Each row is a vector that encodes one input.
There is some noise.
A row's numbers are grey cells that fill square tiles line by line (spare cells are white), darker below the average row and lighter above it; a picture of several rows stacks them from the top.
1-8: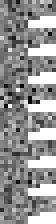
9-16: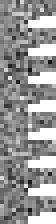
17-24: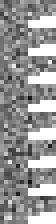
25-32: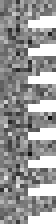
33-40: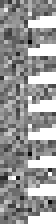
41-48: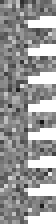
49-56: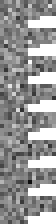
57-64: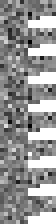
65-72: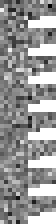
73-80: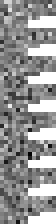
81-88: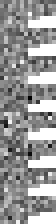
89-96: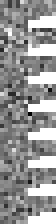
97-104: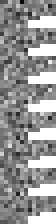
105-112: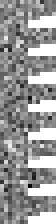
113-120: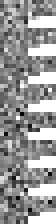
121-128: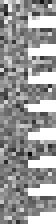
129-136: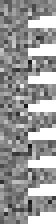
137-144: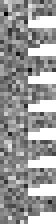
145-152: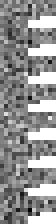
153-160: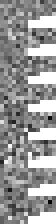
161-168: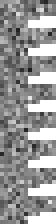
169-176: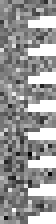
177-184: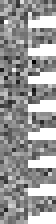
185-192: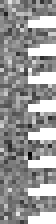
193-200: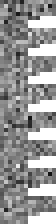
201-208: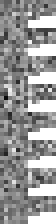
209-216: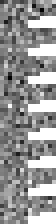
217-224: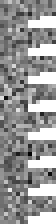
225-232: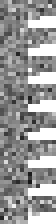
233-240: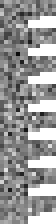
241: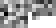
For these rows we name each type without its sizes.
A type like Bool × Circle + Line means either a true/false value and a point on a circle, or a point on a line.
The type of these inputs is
Bool × Bool × Bool × Bool × List(Line).
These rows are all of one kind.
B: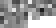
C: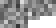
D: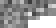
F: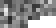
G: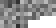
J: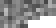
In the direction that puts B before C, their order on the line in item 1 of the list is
B, C, G, D, J, F.
